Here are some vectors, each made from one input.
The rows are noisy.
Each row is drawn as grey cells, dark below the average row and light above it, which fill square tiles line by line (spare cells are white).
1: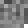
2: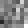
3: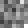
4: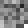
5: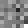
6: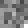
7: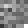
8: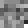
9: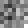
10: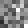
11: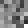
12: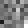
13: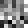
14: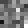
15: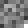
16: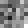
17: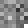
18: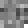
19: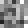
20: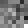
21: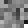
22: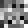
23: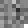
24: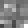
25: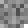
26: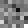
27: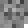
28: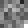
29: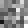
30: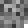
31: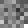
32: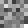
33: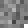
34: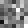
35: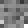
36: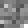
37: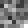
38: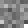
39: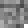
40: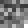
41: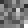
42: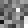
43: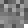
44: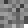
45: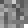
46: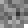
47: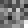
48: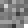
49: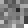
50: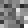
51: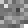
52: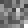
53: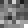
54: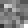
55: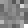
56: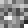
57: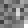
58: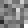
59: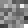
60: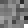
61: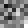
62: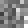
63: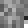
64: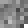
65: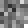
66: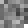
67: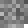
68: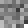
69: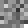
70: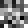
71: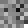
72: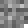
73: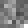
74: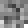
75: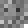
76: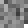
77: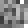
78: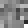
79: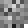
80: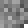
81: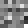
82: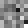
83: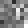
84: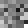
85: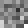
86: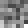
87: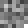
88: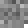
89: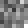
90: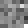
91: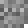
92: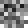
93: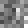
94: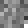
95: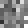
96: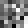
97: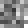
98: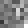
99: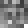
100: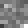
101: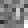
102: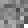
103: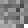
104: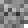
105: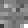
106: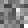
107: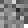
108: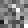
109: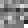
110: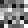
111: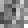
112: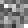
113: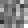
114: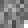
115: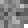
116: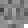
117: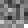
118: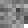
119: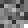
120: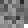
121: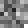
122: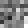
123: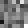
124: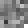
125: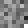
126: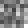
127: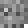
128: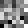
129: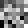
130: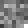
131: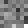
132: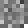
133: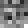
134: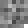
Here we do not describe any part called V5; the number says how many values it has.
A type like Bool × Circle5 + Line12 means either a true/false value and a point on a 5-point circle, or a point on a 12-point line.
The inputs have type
List2(Bool × V5).
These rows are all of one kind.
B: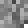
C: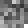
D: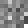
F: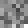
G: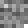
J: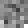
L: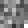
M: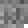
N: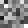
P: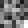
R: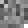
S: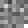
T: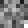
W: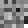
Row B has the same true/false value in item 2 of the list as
G, M and W.
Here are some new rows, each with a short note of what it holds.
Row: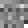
a list of two items
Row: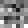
a list of two items
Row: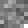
a list of two items
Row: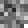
a list of one item
